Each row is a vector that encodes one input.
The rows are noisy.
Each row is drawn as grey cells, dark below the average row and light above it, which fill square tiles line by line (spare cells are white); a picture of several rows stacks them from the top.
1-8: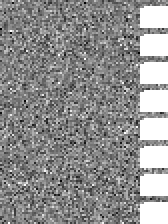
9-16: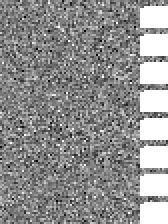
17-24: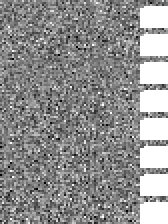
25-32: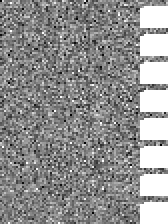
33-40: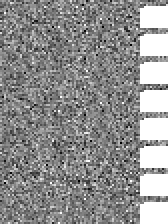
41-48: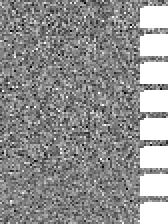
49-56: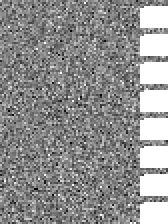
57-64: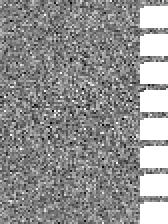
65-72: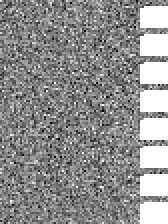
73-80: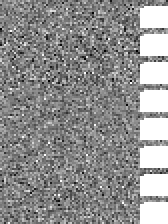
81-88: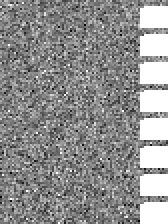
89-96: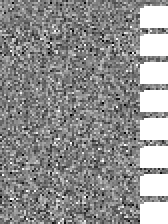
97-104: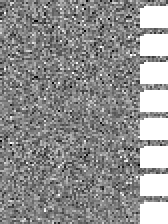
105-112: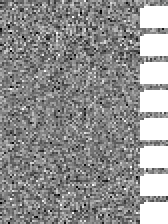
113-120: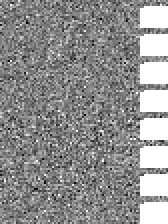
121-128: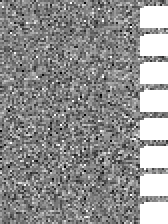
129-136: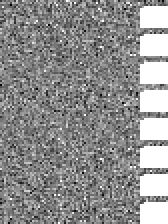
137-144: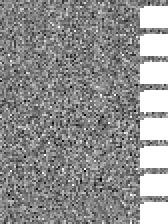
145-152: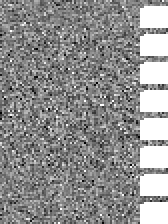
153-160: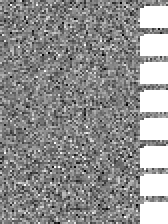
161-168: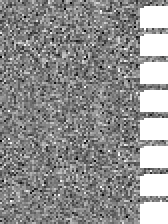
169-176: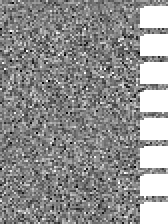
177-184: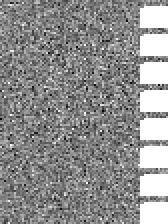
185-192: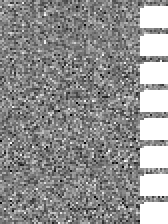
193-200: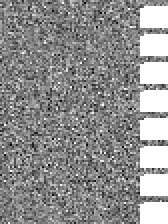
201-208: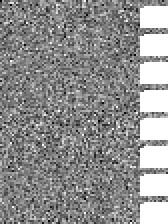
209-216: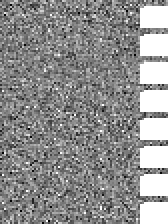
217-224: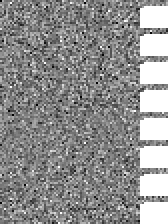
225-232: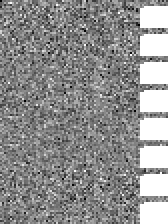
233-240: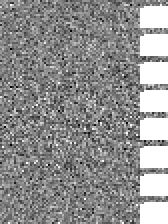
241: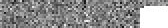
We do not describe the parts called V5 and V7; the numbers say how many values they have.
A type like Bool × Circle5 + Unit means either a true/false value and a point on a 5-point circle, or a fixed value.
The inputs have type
(Bool × Circle6 + V7) × (Line4 + V5).
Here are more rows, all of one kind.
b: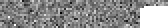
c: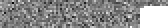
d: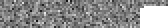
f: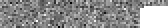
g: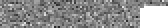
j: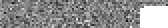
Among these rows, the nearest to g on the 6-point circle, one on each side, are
d and j.
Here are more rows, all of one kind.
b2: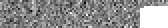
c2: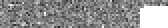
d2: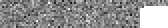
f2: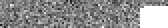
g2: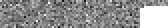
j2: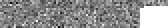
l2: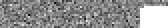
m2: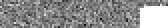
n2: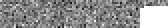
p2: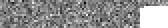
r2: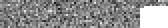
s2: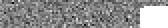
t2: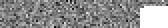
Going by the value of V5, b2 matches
p2 and s2.
